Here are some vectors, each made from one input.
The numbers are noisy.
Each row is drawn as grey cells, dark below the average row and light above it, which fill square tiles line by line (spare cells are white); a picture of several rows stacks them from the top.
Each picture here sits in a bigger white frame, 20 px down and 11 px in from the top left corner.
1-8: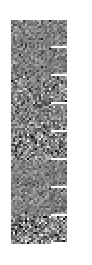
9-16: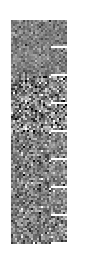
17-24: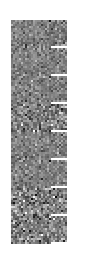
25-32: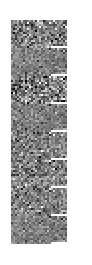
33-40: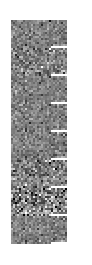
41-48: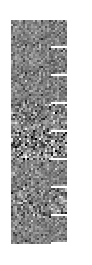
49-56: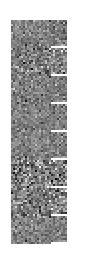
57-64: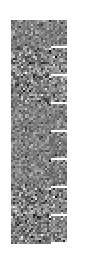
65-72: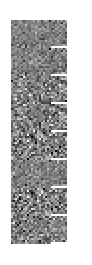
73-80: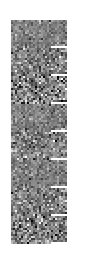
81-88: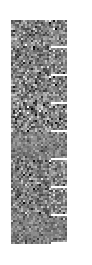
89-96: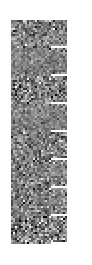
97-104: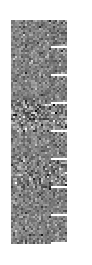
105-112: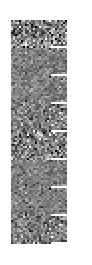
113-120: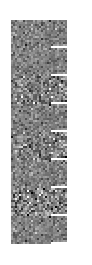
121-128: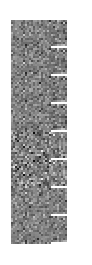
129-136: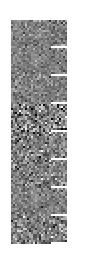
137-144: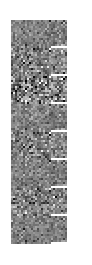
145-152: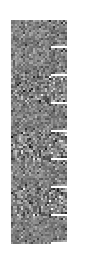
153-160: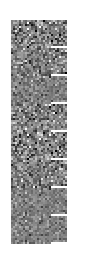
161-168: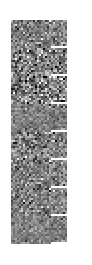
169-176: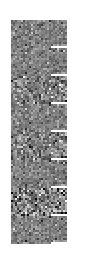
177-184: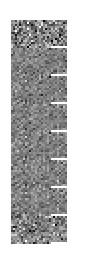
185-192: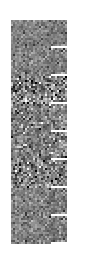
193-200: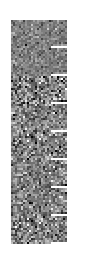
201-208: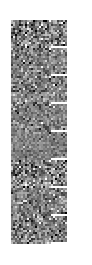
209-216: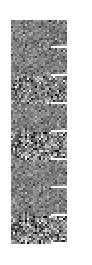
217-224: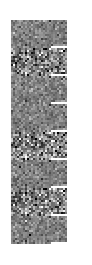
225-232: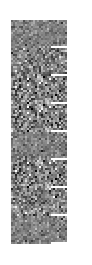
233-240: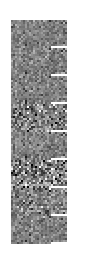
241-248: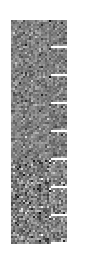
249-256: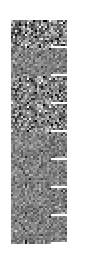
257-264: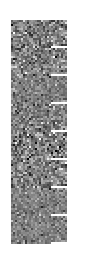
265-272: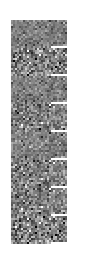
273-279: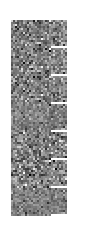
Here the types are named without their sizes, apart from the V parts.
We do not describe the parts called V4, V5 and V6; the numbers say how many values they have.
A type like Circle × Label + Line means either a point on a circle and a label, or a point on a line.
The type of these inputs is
((Bool × Bool × Bool × Bool + Unit) × Line × V6 + Circle × V5) × V4.
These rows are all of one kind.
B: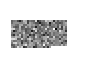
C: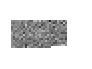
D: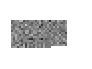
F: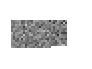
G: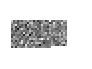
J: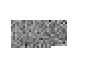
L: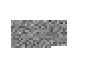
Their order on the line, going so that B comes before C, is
J, B, C, D, F, G, L.
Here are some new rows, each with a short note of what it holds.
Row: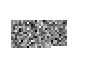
a point on a circle, a value of V4 and a value of V5
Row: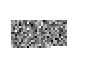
a point on a circle, a value of V4 and a value of V5
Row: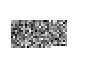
a point on a circle, a value of V4 and a value of V5
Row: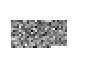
a point on a line, a value of V4 and a value of V6
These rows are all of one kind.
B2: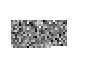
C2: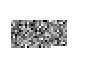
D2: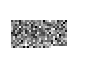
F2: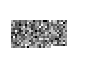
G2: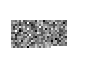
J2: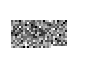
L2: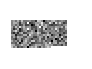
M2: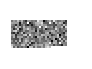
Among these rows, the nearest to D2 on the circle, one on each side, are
F2 and M2.
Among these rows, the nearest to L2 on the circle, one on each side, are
C2 and J2.
